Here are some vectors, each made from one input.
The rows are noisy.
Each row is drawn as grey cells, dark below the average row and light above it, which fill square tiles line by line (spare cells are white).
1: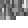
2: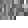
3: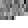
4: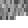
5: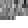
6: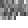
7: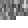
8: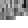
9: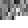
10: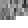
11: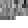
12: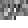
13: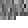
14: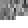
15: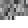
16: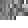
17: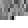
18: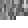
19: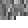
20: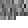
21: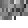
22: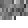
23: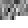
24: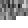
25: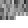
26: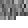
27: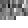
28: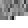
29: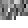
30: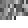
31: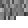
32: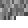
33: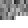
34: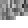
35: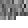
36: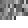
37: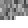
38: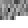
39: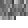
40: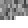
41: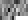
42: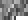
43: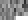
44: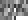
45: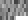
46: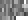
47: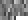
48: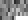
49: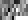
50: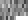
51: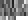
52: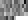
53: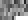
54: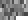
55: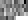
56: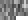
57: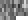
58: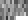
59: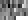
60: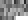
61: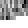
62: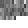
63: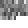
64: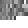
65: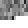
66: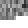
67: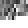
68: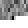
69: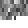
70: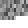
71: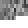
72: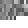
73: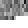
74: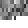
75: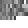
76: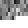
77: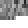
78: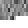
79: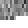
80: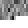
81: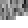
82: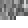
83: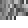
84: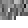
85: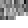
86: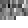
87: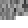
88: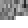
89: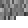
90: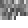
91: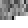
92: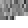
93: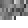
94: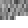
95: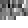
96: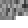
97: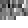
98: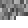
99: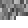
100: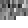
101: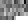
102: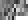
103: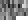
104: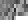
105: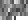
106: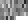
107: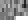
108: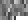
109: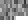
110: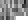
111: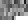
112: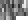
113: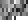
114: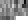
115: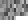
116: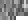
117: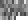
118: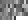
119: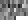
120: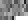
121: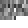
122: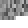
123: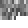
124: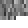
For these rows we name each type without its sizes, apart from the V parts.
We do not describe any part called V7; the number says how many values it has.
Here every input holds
a true/false value, together with either a point on a circle, or a value of V7.
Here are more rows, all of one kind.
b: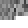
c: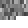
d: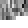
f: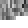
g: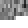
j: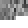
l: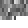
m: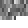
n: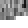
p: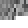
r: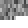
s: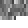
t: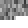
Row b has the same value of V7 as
l, m, p and s.
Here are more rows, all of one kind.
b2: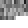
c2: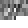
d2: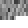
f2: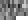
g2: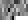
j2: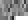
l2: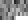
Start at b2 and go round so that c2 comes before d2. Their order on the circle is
b2, c2, f2, j2, g2, d2, l2.
